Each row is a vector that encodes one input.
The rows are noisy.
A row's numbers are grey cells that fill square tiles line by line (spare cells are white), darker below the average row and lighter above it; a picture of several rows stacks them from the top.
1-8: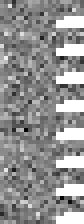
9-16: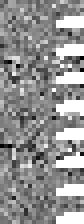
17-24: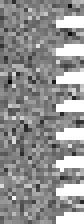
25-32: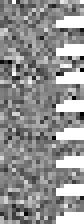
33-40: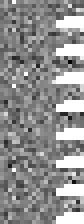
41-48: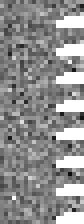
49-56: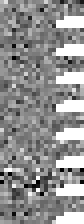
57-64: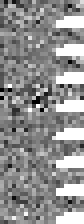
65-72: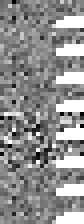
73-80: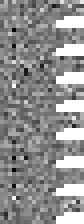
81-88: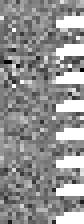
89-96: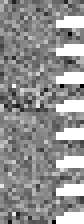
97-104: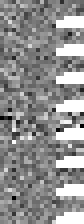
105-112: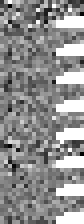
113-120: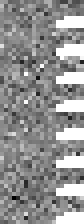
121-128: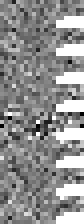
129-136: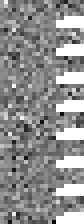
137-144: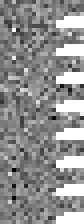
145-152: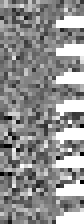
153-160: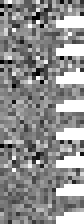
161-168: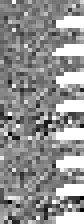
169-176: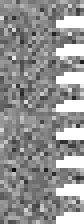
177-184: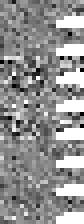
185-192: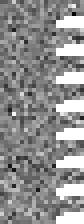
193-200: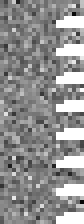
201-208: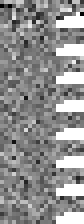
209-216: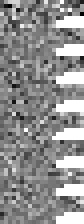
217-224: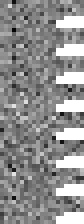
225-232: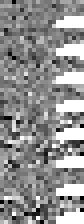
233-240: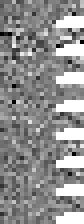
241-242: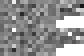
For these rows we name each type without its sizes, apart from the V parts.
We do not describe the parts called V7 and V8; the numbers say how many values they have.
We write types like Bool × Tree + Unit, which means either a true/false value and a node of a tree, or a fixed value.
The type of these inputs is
Circle + (Line × Line + Unit) × (Line + V7) × V8.
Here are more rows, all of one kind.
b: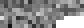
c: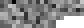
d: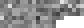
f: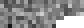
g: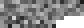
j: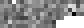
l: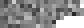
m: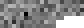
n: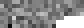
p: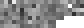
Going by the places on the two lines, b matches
c, d, j and p.
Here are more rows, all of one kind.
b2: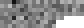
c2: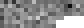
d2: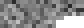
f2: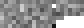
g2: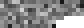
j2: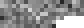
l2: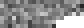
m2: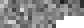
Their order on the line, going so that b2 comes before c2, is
l2, j2, b2, d2, c2, g2, m2, f2.
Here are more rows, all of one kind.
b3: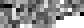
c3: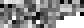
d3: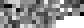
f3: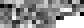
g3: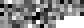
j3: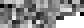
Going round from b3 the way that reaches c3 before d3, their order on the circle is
b3, f3, j3, c3, g3, d3.
